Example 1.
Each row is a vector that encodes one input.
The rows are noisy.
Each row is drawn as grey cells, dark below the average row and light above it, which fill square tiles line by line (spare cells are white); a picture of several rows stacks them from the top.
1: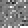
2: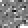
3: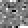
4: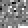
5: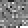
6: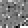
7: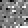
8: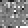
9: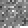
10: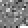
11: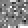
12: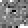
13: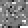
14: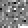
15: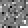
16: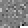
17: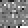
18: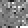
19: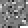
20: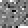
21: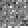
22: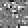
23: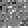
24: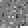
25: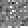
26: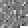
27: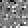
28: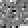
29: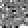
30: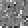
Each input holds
a point on each of two 3-point lines.
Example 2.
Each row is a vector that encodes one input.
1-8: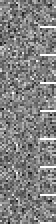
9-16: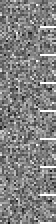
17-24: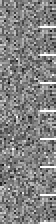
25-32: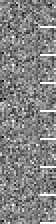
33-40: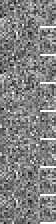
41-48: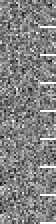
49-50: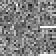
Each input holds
one of 6 labels.
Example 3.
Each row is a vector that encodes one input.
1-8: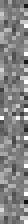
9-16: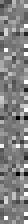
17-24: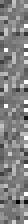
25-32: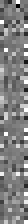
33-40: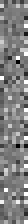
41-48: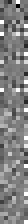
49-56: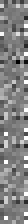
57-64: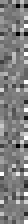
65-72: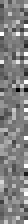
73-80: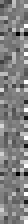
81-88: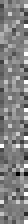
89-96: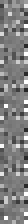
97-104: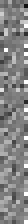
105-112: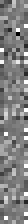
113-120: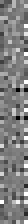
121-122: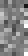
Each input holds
either a fixed value, or three true/false values.
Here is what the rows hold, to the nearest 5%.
About 5% of them hold a fixed value. The rest hold three true/false values.
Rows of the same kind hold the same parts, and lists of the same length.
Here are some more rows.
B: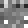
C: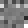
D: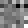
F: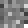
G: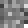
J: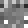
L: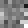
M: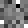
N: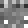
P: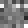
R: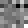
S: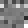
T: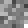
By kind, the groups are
B, C, D, F, G, J, L, N, P, R, S, T
M

